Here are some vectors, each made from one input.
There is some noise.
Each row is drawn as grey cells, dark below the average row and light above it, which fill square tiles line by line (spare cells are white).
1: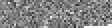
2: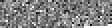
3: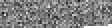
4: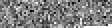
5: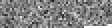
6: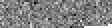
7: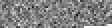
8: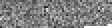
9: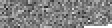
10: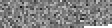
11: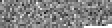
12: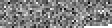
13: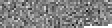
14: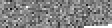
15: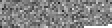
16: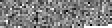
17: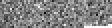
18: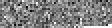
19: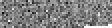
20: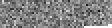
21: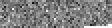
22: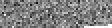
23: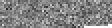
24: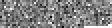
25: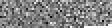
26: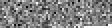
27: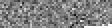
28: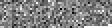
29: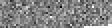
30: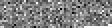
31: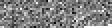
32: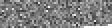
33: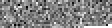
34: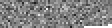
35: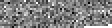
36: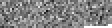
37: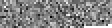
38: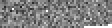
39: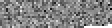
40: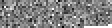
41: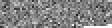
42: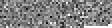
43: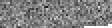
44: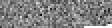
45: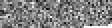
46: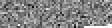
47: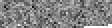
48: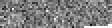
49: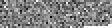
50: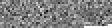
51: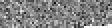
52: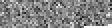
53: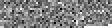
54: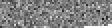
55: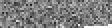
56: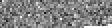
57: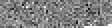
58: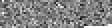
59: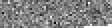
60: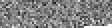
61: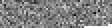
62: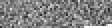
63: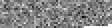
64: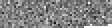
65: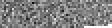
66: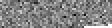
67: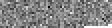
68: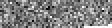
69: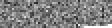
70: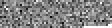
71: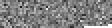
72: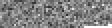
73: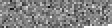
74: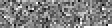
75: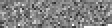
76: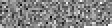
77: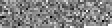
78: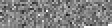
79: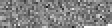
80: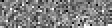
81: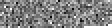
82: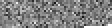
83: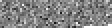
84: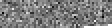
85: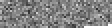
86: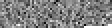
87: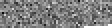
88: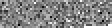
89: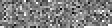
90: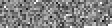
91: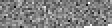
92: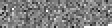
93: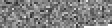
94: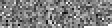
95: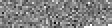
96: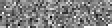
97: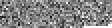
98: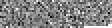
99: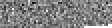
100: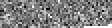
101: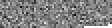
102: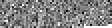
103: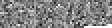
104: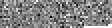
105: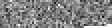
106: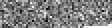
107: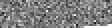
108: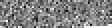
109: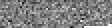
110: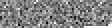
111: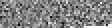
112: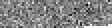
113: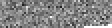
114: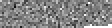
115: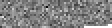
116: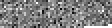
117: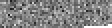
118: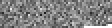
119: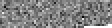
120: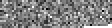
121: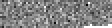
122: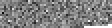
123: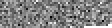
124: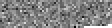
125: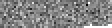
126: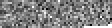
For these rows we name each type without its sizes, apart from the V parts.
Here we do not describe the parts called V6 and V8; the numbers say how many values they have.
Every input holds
a label and a value of V8, together with either a node of a tree, or a value of V6.
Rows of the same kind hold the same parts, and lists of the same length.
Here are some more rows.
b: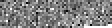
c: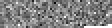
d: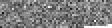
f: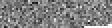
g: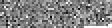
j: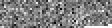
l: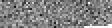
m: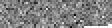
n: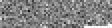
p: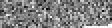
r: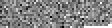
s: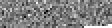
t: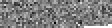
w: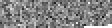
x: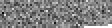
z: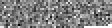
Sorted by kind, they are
b, g, j, p, r, z
c, d, f, l, m, n, s, t, w, x

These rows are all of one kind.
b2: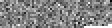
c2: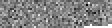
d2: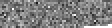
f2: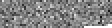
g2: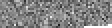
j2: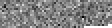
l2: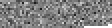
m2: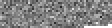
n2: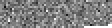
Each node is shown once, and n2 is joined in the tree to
d2 and m2.
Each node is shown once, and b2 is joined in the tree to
j2.
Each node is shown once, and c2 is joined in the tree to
g2.
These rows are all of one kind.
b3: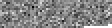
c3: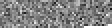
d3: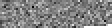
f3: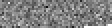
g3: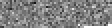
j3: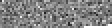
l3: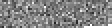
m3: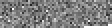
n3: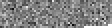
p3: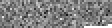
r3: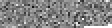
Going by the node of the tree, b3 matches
d3 and r3.
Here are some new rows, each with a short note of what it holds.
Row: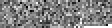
a label, a value of V6 and a value of V8
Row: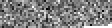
a label, a value of V6 and a value of V8
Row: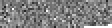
a label, a node of a tree and a value of V8
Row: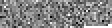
a label, a value of V6 and a value of V8
